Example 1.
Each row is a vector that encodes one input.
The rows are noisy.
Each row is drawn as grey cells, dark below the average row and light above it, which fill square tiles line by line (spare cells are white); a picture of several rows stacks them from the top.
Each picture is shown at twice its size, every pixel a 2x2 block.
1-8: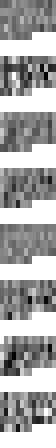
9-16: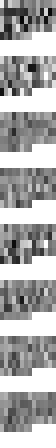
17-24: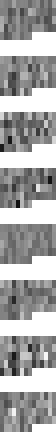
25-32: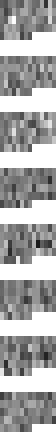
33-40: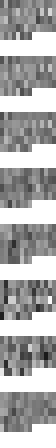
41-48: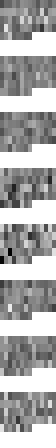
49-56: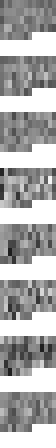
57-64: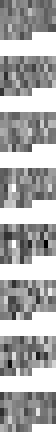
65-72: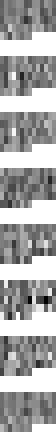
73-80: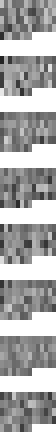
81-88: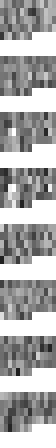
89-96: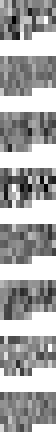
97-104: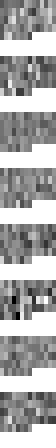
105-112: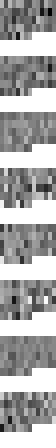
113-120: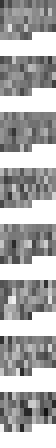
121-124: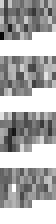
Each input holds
either a point on an 8-point line, or three true/false values.
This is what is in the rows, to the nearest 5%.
About 25% of them hold a point on an 8-point line. The rest hold three true/false values.
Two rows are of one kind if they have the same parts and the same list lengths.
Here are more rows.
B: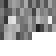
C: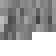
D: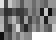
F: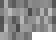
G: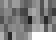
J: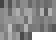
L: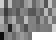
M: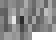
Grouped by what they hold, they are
B, D, L, M
C, F, G, J

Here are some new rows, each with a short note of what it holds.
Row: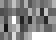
a point on an 8-point line
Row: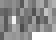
a point on an 8-point line
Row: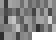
a point on an 8-point line
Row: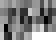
three true/false values
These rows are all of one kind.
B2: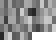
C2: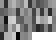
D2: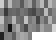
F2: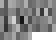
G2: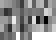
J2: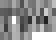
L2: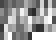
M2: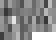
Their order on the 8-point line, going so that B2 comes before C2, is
G2, M2, D2, L2, B2, J2, C2, F2.
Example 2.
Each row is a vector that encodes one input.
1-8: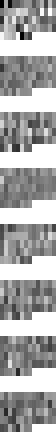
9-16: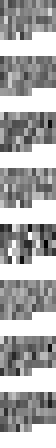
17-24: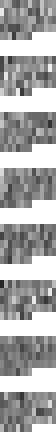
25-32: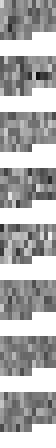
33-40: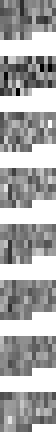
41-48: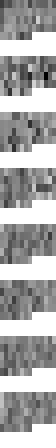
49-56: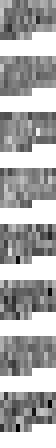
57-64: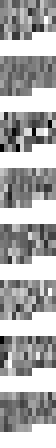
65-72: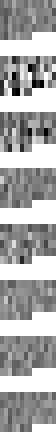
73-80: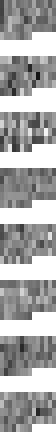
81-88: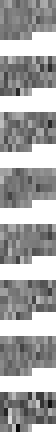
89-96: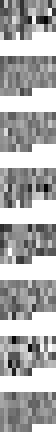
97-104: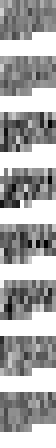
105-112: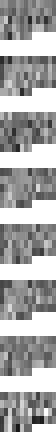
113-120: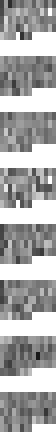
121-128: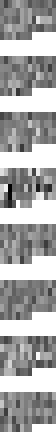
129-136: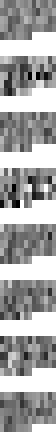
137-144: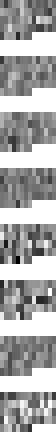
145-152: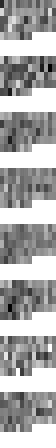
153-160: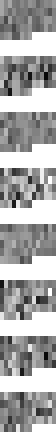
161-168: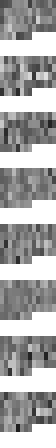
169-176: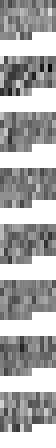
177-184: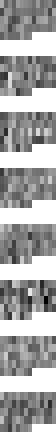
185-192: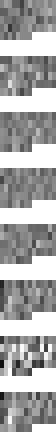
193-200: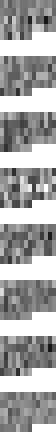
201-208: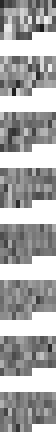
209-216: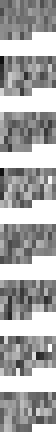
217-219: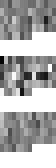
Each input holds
a point on a 9-point line and four true/false values.
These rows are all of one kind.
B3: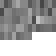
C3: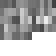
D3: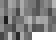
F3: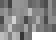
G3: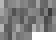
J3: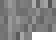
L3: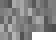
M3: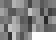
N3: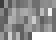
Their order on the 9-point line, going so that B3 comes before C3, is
L3, D3, N3, B3, C3, J3, M3, G3, F3.
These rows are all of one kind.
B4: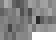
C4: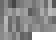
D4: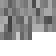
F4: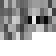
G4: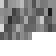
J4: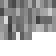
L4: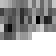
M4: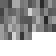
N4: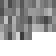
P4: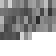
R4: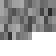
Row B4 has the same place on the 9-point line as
C4, F4 and P4.
